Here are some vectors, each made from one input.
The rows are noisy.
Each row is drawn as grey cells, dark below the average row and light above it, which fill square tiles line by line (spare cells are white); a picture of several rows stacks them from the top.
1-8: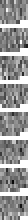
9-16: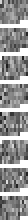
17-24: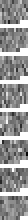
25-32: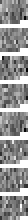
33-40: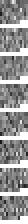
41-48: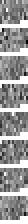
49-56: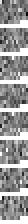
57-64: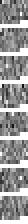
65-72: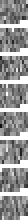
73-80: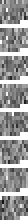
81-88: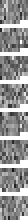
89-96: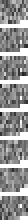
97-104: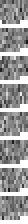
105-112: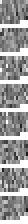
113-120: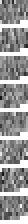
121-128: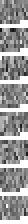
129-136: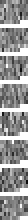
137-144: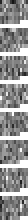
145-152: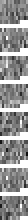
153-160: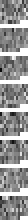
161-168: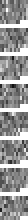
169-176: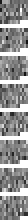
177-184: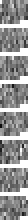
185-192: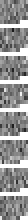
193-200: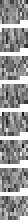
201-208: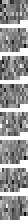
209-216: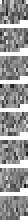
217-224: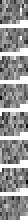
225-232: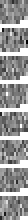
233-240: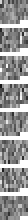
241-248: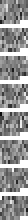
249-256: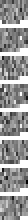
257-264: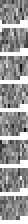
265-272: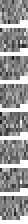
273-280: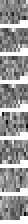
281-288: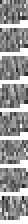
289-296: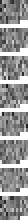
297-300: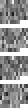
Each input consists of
a node of an 11-node tree, together with either a node of a 13-node tree, or four true/false values.
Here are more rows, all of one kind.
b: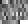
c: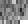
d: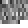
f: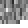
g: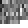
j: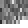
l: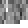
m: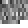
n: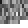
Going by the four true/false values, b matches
c, d and m.
